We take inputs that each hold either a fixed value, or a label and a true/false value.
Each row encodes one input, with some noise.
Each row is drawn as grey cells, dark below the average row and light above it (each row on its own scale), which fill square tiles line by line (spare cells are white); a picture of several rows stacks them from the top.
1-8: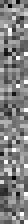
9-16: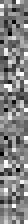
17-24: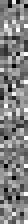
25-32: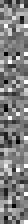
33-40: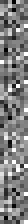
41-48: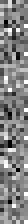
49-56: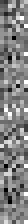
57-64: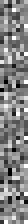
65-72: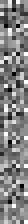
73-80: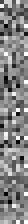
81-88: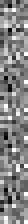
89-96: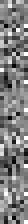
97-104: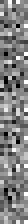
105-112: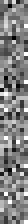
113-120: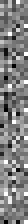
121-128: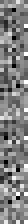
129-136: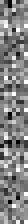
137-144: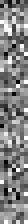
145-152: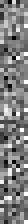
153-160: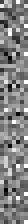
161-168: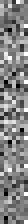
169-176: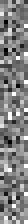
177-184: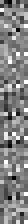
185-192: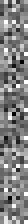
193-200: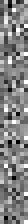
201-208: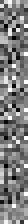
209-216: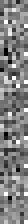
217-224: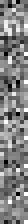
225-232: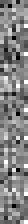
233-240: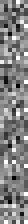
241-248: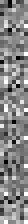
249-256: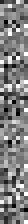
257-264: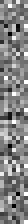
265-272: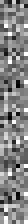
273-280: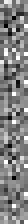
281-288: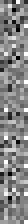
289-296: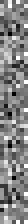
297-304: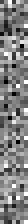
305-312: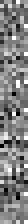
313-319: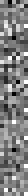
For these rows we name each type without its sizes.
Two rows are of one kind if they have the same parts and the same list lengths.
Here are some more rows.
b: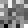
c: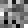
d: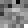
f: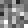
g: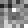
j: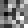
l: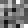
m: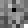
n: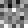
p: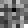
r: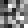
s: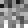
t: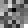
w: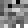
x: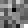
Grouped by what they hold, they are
b, c, d, f, g, l, m, n, p, s, t, w, x
j, r

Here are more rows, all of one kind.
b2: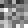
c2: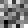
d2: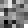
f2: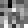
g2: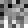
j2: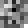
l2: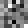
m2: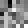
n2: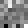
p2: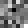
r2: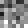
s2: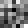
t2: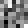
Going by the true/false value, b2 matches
f2, g2, m2 and r2.
